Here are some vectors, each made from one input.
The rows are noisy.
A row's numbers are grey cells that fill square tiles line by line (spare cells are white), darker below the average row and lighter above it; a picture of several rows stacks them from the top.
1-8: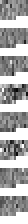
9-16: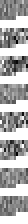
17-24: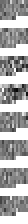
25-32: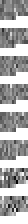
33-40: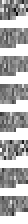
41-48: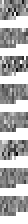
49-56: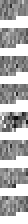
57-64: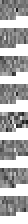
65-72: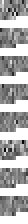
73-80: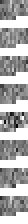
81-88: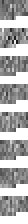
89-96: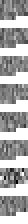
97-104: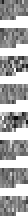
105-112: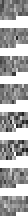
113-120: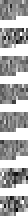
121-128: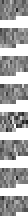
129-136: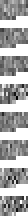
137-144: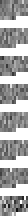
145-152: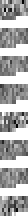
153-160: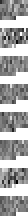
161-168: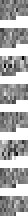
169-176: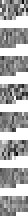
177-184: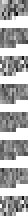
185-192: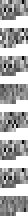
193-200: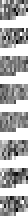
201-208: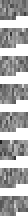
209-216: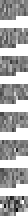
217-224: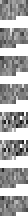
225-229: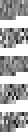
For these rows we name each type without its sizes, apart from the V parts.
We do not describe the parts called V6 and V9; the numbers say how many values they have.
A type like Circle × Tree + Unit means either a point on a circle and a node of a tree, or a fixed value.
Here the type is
Bool × (Label + Line) × V6 + V9.
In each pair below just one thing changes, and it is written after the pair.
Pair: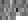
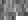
the label
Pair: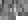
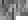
the label
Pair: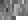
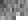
the label
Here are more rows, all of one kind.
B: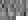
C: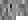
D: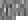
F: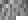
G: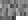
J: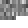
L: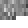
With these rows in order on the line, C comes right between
D and F.
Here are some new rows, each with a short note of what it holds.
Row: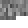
a point on a line, a true/false value and a value of V6
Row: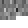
a label, a true/false value and a value of V6
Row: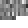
a point on a line, a true/false value and a value of V6
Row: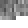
a label, a true/false value and a value of V6
